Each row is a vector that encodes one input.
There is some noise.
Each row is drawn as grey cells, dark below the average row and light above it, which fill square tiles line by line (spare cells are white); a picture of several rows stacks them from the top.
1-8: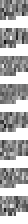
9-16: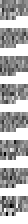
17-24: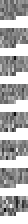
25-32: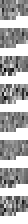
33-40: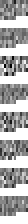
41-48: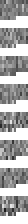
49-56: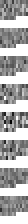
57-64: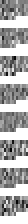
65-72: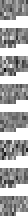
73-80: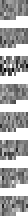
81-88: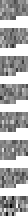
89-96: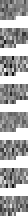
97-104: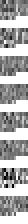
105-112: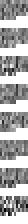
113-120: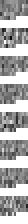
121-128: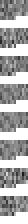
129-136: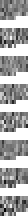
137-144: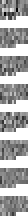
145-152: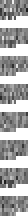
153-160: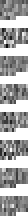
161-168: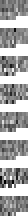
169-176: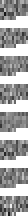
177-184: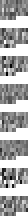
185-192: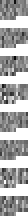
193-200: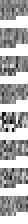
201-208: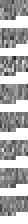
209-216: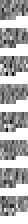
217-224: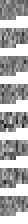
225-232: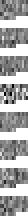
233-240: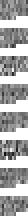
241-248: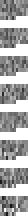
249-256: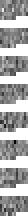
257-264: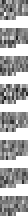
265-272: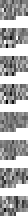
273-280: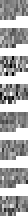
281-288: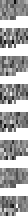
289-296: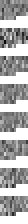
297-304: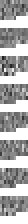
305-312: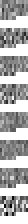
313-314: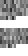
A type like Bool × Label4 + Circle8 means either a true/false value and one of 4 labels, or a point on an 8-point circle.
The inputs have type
(Label8 + Line9) × Line9.
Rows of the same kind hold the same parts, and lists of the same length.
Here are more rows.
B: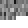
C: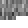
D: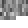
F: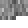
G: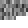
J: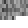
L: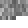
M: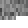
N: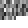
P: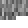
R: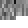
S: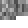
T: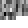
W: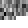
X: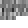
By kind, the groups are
B, C, D, M, P
F, G, J, L, N, R, S, T, W, X

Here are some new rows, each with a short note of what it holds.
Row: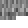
one of 8 labels and a point on a 9-point line
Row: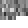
one of 8 labels and a point on a 9-point line
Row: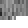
one of 8 labels and a point on a 9-point line
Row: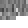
a point on each of two 9-point lines
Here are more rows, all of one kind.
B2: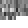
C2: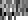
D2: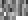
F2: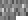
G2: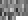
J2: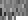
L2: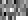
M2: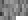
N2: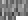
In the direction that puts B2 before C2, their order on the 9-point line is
L2, B2, F2, N2, G2, J2, C2, M2, D2.
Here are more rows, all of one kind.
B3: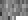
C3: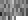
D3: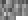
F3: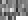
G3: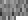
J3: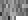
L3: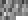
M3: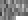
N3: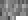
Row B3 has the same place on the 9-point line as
D3, L3 and N3.
